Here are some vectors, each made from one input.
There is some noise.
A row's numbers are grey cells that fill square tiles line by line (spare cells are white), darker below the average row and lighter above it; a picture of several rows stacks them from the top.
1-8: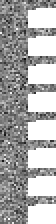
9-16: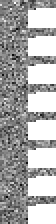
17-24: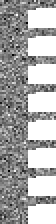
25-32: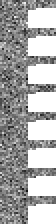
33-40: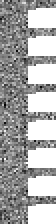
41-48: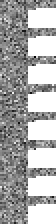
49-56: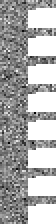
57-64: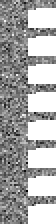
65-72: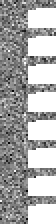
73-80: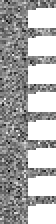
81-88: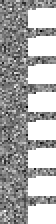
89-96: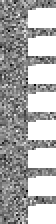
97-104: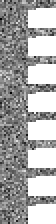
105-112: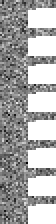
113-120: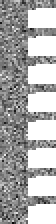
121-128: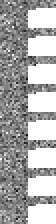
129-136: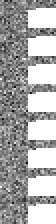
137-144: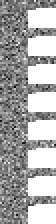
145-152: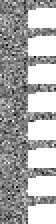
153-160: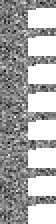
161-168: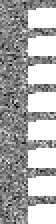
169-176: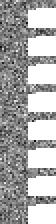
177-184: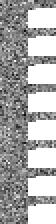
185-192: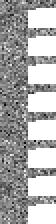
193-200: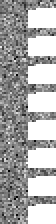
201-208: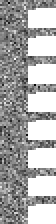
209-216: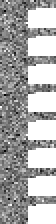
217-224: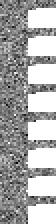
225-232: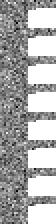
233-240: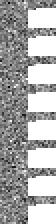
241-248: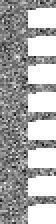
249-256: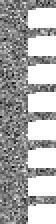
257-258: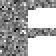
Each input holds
a true/false value, together with either one of 7 labels and a point on a 6-point line, or a point on an 11-point line.
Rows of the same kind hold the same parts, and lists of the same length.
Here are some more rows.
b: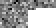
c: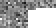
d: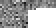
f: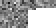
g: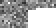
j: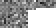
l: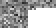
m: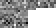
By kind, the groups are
b, c, g, l
d, f, j, m

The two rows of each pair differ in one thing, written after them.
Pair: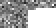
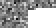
the true/false value
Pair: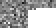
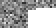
the label
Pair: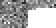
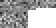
the place on the 6-point line
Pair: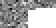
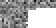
the true/false value
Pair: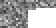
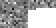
the label
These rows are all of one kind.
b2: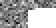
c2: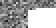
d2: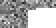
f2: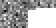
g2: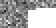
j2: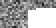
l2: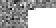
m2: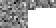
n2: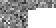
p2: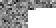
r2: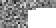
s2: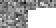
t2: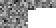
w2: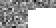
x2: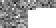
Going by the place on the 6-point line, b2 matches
c2, p2, s2 and t2.
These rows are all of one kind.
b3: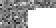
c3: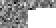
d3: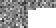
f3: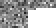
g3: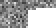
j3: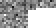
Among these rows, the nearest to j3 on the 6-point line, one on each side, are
b3 and f3.
